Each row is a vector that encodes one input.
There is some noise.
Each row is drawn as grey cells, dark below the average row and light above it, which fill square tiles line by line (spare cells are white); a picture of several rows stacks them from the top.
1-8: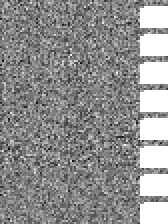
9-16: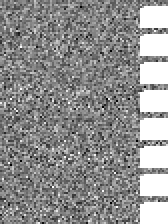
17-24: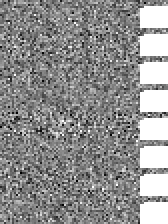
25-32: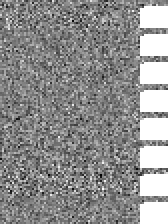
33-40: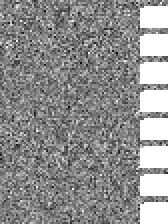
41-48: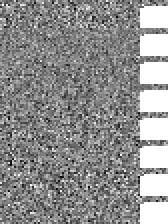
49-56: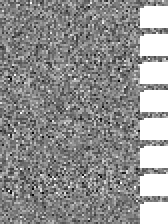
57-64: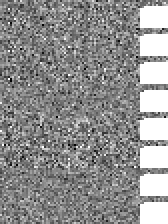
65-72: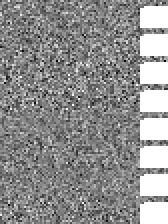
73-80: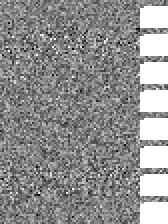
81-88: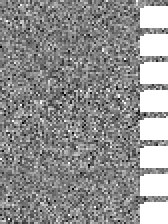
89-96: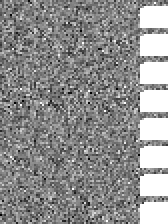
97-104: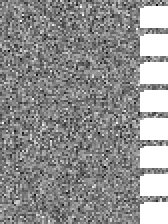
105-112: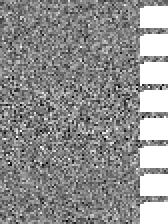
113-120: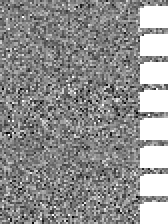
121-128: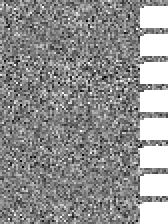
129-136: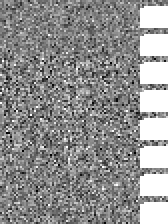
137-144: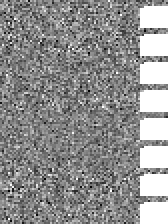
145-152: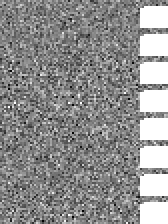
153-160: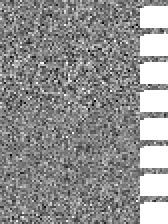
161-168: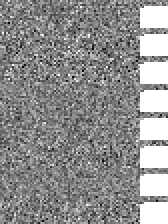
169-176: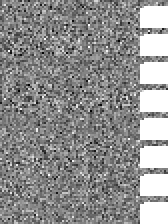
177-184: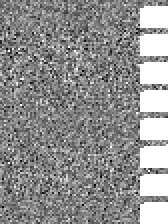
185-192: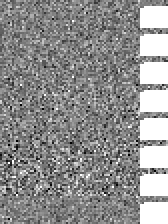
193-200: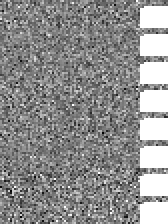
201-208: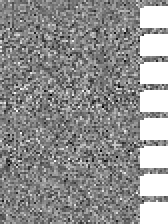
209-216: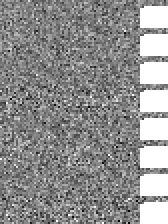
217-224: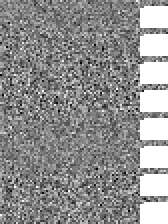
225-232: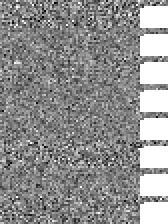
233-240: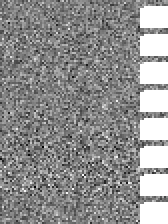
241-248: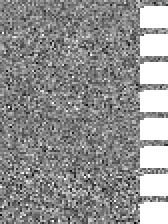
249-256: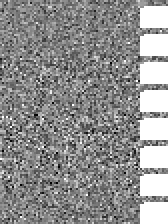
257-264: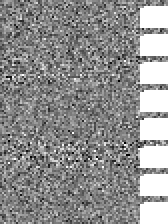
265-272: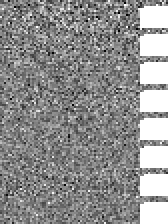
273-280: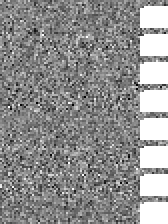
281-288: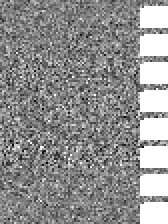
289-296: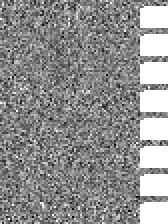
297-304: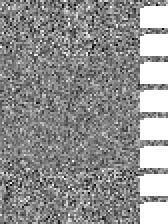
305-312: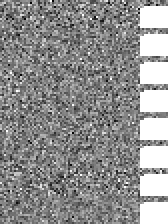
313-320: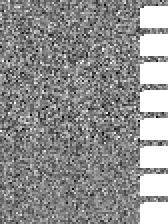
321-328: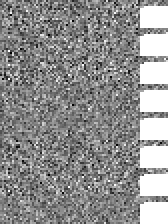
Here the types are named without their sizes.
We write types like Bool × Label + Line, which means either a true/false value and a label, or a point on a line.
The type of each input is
Bool × (Circle + Line × Line).
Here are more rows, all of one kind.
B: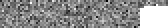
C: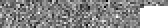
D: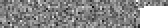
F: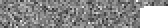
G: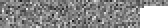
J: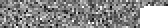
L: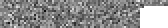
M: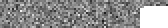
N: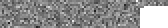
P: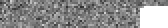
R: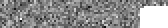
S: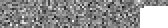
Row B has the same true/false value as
C, G, P and R.
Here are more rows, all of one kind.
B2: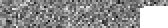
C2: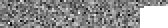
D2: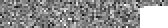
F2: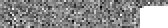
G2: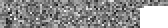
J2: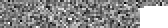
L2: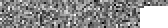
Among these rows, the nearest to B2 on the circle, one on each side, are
F2 and L2.
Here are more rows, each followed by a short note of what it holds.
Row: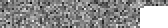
a point on each of two lines and a true/false value
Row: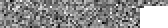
a point on a circle and a true/false value
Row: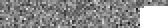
a point on each of two lines and a true/false value
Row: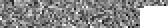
a point on a circle and a true/false value
